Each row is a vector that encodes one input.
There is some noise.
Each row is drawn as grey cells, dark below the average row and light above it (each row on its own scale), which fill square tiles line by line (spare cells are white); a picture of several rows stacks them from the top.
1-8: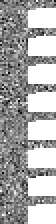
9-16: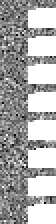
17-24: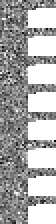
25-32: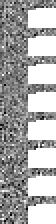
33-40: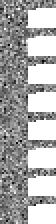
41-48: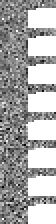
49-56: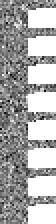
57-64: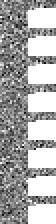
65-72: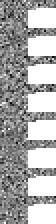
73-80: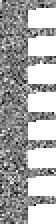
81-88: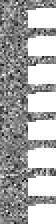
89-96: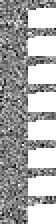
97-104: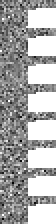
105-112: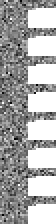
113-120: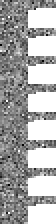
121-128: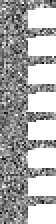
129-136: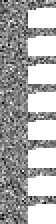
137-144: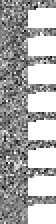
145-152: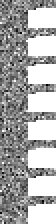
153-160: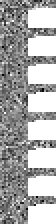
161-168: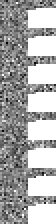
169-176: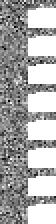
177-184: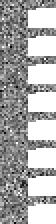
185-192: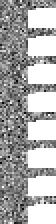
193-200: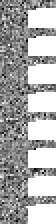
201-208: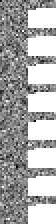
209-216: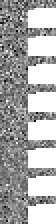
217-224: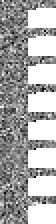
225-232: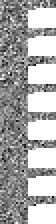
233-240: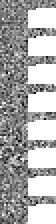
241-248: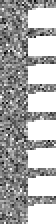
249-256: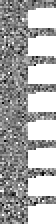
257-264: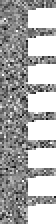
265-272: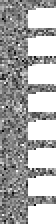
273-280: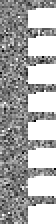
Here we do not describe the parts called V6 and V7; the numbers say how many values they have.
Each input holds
a node of a 17-node tree and a true/false value, together with either one of 4 labels and a value of V7, or a value of V6.
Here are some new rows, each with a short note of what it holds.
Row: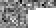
one of 4 labels, a node of a 17-node tree, a true/false value and a value of V7
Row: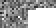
a node of a 17-node tree, a true/false value and a value of V6
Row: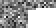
a node of a 17-node tree, a true/false value and a value of V6
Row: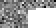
one of 4 labels, a node of a 17-node tree, a true/false value and a value of V7
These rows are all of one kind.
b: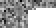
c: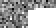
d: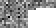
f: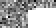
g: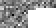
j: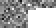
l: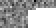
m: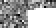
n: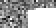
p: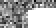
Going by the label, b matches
c, f, l and p.
